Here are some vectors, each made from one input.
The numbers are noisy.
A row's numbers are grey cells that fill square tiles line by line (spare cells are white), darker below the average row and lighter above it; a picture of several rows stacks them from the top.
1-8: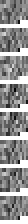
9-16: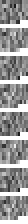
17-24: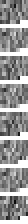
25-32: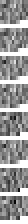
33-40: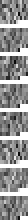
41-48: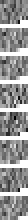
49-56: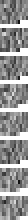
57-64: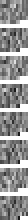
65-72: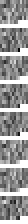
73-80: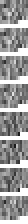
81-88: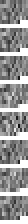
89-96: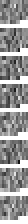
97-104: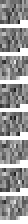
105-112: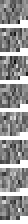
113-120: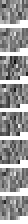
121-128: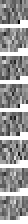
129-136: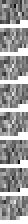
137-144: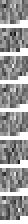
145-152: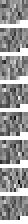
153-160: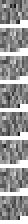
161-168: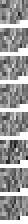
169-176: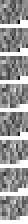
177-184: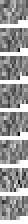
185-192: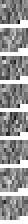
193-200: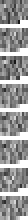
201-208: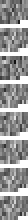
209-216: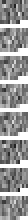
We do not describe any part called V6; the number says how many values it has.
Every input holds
a true/false value, together with a list of up to two items, each one of 4 labels and a value of V6.
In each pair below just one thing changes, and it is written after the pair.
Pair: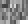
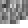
the value of V6 in item 2 of the list
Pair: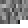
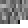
the label in item 2 of the list
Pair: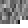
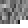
the label in item 2 of the list
